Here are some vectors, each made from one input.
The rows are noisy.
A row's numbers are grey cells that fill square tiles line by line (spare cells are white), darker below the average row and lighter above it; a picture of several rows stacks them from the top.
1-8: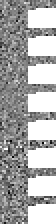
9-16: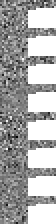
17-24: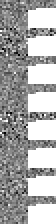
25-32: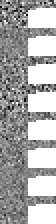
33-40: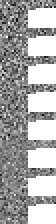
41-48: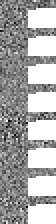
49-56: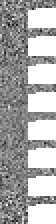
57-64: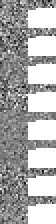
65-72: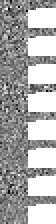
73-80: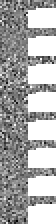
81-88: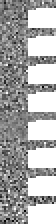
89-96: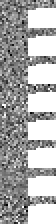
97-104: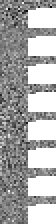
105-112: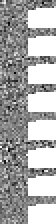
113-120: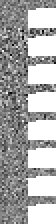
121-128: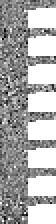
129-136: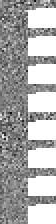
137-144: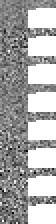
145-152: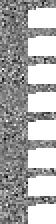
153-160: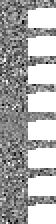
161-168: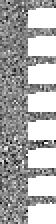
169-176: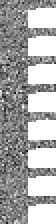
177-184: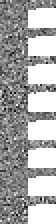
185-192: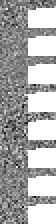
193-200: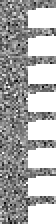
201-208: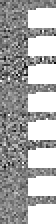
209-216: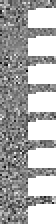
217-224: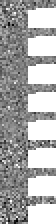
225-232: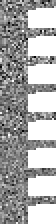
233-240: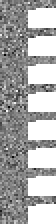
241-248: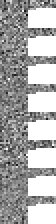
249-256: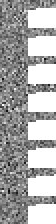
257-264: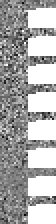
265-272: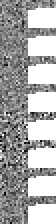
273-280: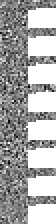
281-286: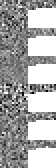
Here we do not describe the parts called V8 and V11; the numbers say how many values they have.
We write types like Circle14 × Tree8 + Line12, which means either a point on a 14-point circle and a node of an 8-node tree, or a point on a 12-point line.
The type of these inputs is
List2(Circle9) + V8 × V11.
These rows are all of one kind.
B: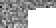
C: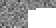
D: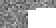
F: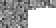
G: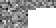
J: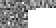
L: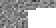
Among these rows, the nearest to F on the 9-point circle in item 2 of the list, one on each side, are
D and L.
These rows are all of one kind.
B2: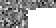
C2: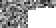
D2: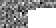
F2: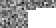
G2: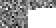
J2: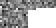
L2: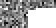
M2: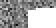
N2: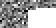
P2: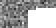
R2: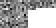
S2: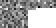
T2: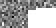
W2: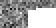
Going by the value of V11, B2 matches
L2, M2, R2 and W2.
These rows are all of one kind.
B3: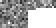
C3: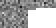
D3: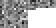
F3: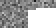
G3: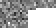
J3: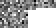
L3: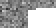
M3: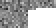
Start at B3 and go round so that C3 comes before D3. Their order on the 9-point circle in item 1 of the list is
B3, C3, F3, J3, D3, G3, M3, L3.
